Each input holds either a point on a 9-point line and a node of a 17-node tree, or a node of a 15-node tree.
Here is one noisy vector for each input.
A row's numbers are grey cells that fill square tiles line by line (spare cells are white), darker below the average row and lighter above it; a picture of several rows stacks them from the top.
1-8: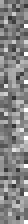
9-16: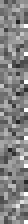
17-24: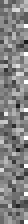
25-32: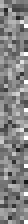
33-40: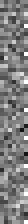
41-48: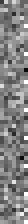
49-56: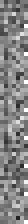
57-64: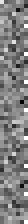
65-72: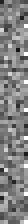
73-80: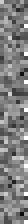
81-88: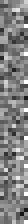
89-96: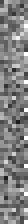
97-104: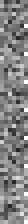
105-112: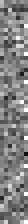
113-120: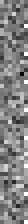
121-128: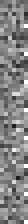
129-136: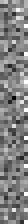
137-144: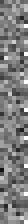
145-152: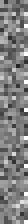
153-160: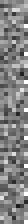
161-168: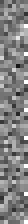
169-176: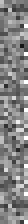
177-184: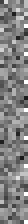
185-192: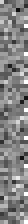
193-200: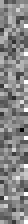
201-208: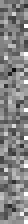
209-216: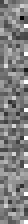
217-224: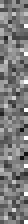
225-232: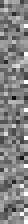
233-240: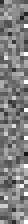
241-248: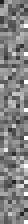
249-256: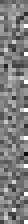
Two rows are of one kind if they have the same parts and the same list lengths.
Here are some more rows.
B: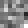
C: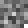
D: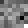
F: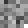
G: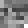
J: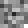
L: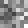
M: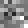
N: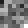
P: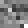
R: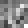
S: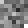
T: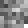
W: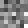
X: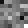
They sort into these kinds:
B, D, F, J, L, M, N, R, T, X
C, G, P, S, W

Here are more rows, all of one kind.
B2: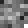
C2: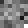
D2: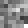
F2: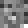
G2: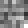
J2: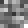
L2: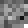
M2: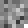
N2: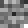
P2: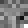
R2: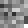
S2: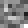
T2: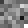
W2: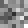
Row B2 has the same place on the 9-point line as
C2, M2 and T2.
